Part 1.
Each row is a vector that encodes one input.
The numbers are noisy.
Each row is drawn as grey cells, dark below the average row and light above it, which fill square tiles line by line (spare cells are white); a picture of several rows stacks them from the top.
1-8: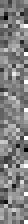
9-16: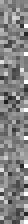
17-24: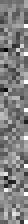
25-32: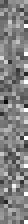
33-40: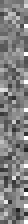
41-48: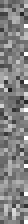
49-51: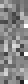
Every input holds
either a fixed value, or three true/false values.
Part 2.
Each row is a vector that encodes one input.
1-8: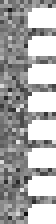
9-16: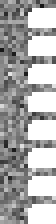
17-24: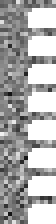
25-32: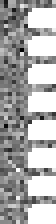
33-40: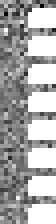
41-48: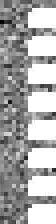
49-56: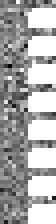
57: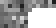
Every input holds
a point on a 9-point line.
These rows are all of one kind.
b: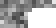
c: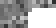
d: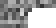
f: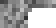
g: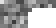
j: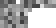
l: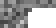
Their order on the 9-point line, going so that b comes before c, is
b, j, f, d, l, g, c.
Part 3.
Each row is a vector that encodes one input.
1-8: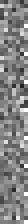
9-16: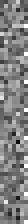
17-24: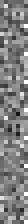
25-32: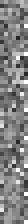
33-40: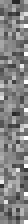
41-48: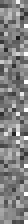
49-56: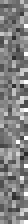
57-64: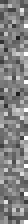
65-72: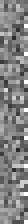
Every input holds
a point on an 11-point circle.
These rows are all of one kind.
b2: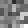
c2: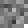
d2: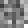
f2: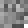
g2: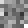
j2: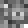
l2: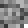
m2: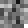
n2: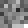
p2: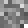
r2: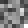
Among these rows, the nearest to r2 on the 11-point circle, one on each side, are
f2 and m2.
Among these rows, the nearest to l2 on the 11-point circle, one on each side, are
d2 and p2.
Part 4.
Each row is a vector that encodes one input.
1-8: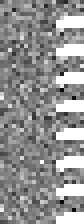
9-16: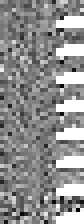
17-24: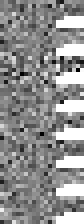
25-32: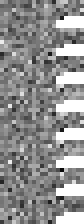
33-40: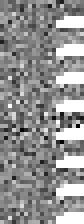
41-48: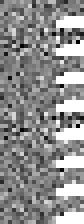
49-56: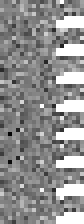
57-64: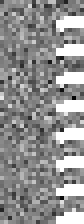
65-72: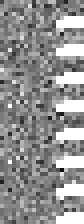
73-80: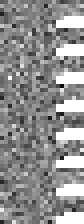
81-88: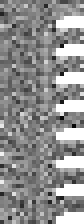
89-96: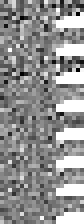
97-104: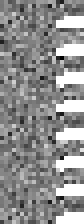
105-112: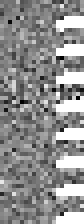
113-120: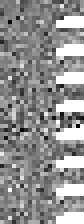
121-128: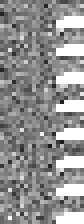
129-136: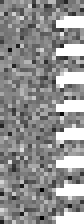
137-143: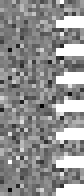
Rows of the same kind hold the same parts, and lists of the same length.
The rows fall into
2 kinds.
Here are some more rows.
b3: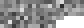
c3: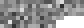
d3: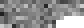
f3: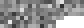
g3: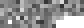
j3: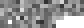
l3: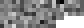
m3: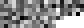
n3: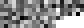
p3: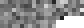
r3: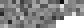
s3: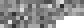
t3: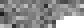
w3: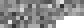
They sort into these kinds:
b3, c3, d3, f3, g3, j3, l3, p3, r3, s3, t3, w3
m3, n3

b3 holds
four true/false values.
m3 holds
a fixed value.
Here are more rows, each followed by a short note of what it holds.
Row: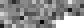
four true/false values
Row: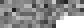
four true/false values
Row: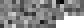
four true/false values
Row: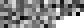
a fixed value
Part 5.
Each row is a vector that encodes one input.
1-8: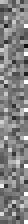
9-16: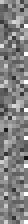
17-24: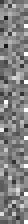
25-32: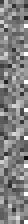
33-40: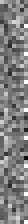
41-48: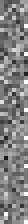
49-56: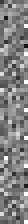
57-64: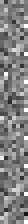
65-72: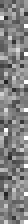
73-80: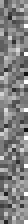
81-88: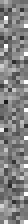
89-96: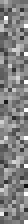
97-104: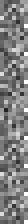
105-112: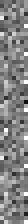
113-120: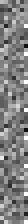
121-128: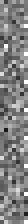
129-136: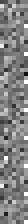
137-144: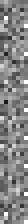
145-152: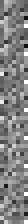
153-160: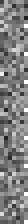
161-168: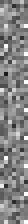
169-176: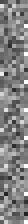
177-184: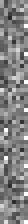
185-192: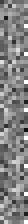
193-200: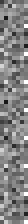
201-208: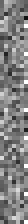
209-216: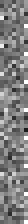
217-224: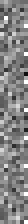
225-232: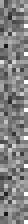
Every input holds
a point on a 13-point circle.
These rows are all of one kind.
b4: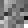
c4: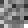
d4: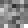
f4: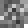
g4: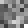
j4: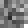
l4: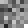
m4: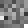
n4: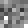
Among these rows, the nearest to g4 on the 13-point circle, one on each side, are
l4 and m4.
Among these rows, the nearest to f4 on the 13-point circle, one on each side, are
j4 and m4.
